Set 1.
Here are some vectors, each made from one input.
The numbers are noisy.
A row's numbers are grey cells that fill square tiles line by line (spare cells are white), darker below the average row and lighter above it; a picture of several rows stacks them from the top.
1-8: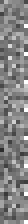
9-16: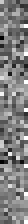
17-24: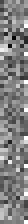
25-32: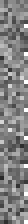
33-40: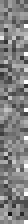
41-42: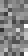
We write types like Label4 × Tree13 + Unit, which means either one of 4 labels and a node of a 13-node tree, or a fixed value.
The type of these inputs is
Line8.
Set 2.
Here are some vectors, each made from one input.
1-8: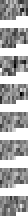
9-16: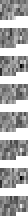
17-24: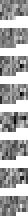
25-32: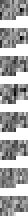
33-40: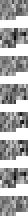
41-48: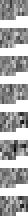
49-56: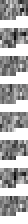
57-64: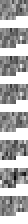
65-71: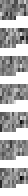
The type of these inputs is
Line8.
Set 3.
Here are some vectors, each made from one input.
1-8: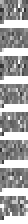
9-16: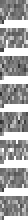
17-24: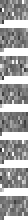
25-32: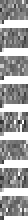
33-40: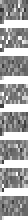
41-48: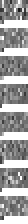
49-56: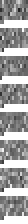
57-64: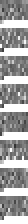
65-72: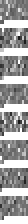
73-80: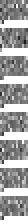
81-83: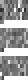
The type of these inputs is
Line7.
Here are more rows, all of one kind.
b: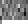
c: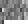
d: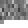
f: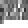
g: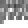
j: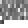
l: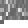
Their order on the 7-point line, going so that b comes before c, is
f, b, d, g, l, j, c.
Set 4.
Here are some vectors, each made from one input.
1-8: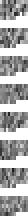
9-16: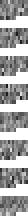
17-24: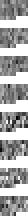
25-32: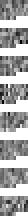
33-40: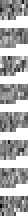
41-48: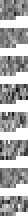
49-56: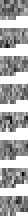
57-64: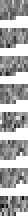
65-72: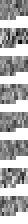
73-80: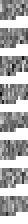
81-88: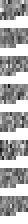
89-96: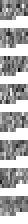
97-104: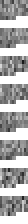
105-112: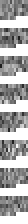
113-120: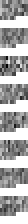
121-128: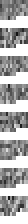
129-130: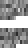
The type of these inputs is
Bool × Bool × Bool × Bool × Bool.
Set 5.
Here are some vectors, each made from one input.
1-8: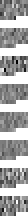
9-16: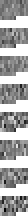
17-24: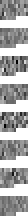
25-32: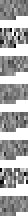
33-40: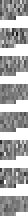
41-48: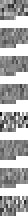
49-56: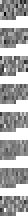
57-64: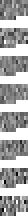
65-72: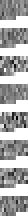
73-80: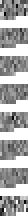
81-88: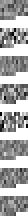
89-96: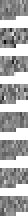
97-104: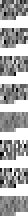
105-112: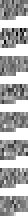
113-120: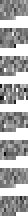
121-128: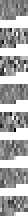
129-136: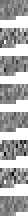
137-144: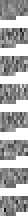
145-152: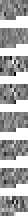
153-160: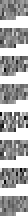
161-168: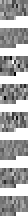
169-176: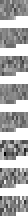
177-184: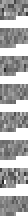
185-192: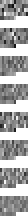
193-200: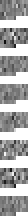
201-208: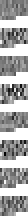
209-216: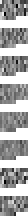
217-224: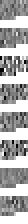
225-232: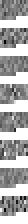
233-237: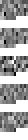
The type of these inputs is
Bool × Bool × Bool.
